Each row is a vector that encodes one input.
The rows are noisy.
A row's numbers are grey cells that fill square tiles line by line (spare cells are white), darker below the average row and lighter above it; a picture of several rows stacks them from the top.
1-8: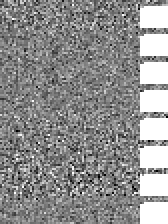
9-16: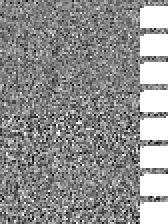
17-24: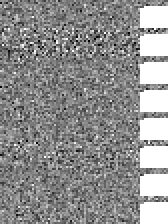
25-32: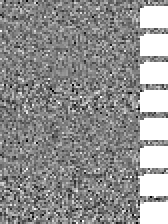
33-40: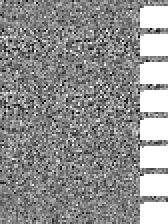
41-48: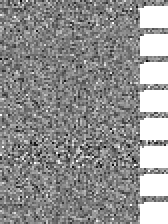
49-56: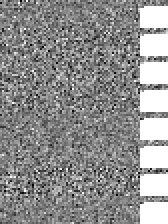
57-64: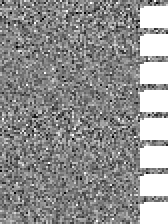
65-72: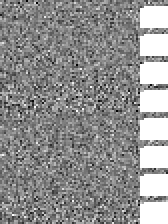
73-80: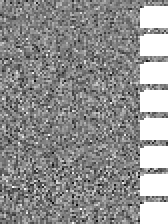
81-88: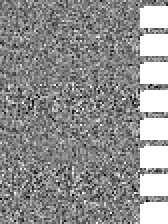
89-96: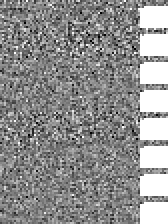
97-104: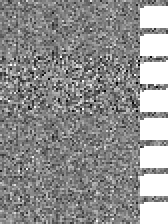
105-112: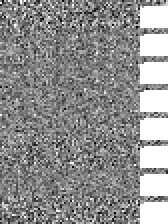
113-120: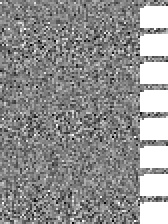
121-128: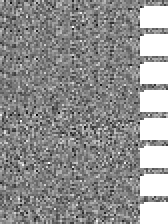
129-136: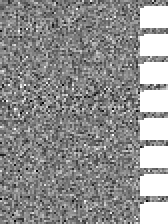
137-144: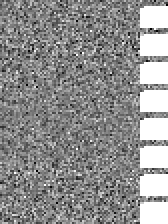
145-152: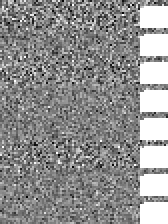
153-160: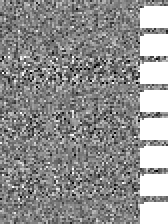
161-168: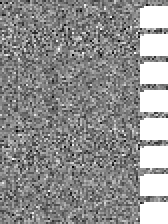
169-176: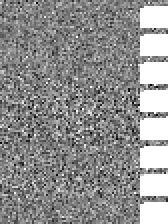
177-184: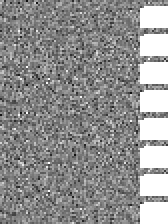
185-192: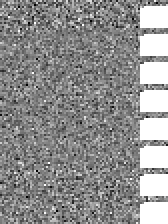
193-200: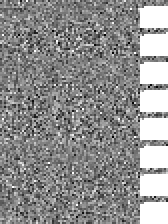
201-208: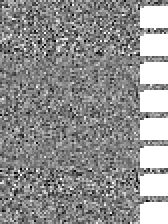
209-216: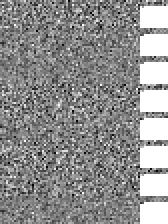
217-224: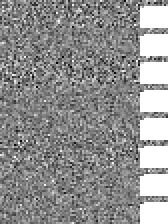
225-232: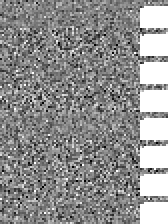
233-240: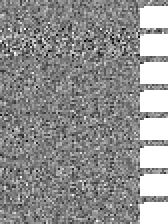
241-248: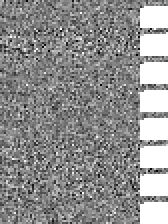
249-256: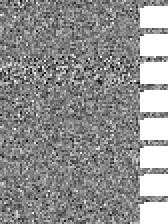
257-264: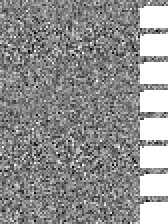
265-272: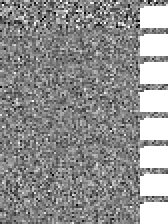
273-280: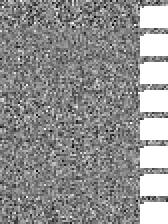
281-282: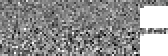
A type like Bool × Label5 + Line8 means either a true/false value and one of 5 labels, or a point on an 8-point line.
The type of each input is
Bool × Bool × Bool + Line3 × Line4.
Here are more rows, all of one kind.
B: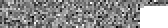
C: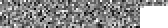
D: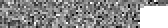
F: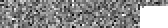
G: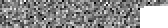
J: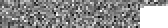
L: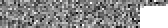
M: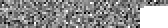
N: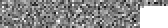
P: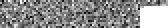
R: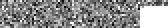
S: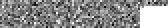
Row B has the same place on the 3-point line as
D, L and M.
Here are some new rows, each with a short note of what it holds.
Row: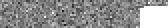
three true/false values
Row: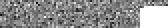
three true/false values
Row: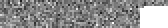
three true/false values
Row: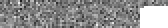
three true/false values
